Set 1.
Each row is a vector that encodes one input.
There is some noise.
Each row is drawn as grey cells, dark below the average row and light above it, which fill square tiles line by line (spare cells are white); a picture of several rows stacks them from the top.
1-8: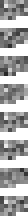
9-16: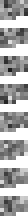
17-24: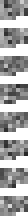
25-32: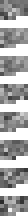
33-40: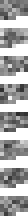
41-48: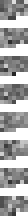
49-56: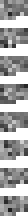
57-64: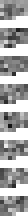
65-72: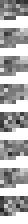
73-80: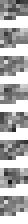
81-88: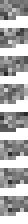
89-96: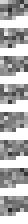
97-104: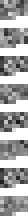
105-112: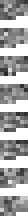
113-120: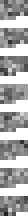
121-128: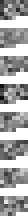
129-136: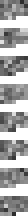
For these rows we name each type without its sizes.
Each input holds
either a label, or three true/false values.
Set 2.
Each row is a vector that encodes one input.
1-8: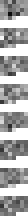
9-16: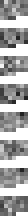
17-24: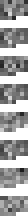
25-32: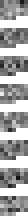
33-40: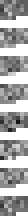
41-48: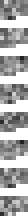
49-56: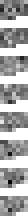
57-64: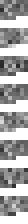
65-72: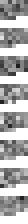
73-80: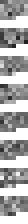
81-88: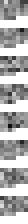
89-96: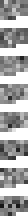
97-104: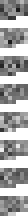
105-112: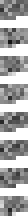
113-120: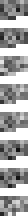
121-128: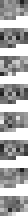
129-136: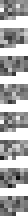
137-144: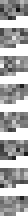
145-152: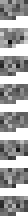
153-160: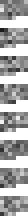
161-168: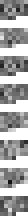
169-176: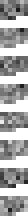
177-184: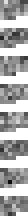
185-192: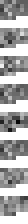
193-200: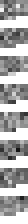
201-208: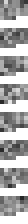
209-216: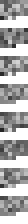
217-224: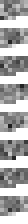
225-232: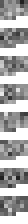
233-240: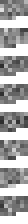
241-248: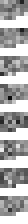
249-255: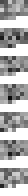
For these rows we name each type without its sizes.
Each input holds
either a label, or three true/false values.
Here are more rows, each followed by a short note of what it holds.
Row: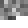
three true/false values
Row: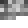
a label
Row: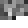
three true/false values
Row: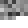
a label
